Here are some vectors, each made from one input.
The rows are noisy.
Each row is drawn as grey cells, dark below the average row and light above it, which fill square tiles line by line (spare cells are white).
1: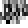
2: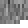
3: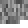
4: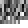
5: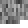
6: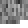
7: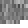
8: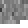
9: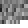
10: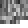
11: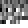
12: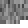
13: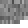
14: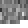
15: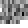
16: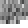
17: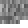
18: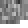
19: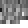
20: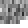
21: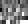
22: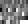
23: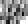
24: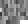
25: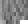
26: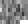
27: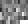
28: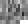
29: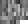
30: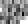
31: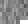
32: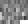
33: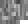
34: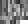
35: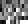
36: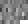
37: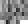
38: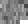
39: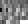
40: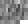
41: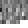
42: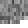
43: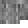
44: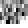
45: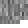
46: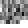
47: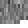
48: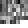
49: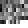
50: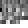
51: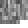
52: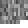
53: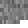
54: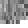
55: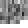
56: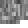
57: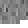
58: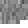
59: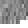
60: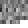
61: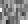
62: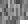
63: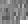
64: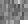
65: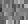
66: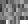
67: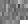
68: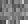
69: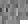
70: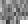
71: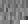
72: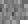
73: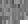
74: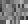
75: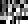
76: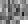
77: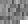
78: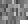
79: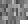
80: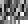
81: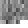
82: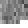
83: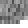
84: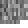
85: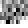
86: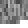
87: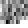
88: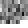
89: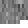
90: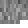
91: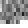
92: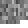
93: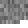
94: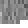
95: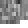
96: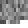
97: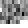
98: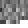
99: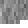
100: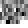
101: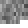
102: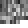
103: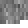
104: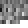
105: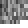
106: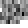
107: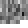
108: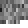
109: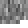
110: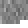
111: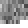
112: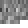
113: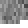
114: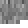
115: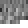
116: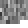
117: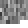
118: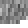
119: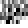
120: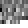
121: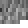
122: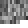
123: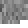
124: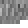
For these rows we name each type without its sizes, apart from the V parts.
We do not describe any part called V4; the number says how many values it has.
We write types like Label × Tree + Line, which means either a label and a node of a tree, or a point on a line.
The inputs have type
List(Line × V4).
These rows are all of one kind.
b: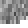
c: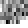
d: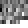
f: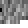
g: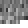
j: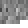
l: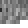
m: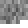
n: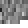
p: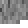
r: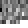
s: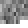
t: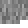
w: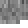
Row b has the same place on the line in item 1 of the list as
d, m, r and t.
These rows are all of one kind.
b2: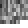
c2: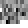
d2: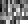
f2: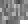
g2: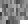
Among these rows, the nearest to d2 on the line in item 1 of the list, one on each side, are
b2 and c2.
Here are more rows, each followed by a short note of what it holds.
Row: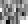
a list of one item
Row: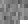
a list of three items
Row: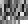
the empty list
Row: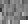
a list of three items
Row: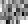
a list of three items
